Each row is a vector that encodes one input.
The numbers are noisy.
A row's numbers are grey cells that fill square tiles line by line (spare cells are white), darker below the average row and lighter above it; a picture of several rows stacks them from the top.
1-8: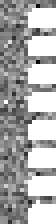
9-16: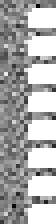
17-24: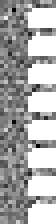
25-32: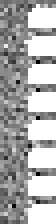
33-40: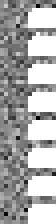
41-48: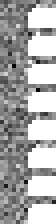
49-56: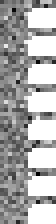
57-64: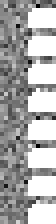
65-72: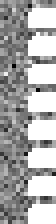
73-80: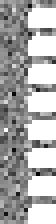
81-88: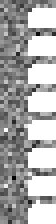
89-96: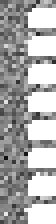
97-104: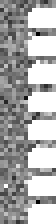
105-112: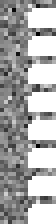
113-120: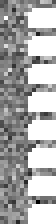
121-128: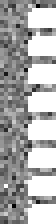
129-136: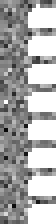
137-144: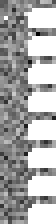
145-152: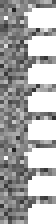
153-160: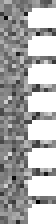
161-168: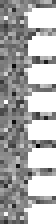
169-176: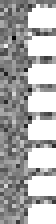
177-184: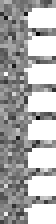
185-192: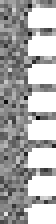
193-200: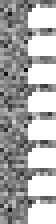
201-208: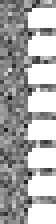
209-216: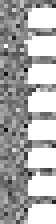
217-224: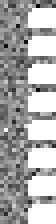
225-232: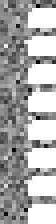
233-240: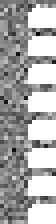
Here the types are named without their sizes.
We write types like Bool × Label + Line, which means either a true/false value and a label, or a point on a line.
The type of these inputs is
Bool × Circle.
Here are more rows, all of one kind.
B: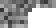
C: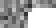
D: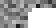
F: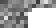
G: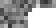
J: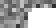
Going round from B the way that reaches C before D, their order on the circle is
B, G, C, J, D, F.
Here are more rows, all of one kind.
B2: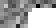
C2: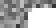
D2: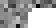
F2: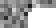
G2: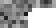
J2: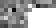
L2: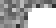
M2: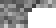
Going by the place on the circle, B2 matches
C2 and L2.
